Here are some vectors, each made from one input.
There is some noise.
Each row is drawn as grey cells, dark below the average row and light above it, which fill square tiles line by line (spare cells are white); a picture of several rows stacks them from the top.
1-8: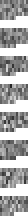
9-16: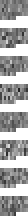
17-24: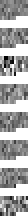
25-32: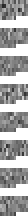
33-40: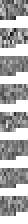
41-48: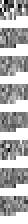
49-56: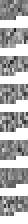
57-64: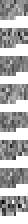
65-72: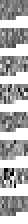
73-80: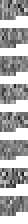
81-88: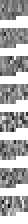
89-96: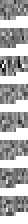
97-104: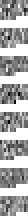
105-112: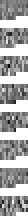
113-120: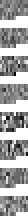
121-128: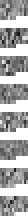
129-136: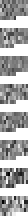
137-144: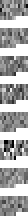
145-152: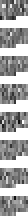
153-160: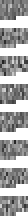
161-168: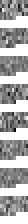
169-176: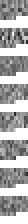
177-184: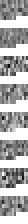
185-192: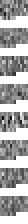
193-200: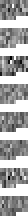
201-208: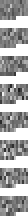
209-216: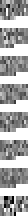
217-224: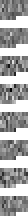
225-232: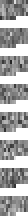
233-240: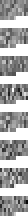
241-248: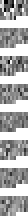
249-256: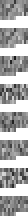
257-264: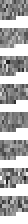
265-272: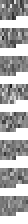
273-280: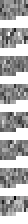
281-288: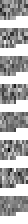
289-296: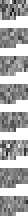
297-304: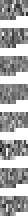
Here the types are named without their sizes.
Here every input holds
a list of points on a line.
